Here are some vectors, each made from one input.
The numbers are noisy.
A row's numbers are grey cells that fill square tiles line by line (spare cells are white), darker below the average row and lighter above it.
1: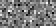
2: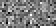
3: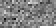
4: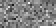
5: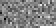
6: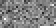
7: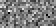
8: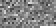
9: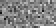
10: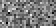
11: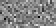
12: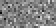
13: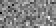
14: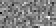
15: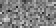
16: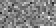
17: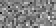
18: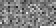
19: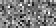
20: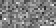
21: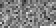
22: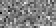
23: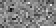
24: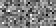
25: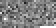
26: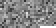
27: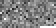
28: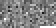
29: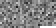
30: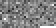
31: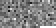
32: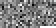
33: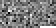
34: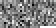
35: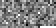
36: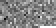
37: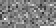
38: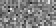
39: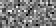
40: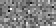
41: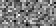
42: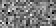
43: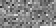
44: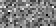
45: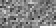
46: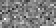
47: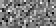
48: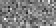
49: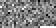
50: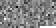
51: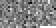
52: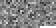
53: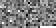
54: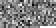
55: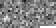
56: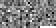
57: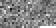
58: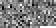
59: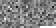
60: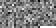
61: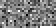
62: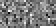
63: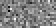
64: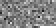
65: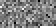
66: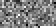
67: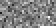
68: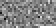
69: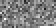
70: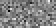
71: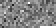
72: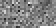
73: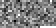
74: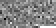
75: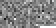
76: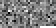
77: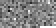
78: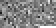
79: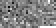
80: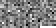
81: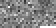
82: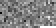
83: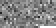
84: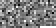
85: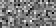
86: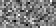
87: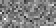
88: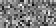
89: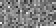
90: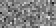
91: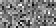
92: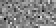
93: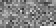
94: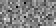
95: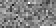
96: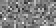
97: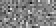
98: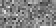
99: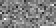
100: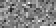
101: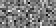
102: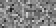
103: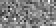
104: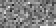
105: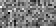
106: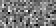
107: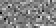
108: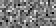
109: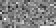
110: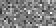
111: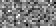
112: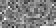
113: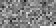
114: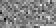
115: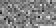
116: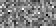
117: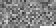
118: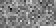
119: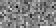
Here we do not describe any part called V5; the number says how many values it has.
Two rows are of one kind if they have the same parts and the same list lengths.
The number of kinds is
4.
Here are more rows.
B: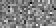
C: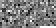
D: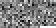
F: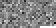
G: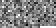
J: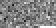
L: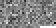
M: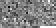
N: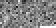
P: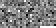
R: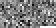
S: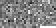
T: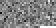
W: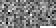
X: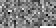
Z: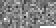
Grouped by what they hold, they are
B, J, M, S, T
C, G, P, W, X
D, R
F, L, N, Z

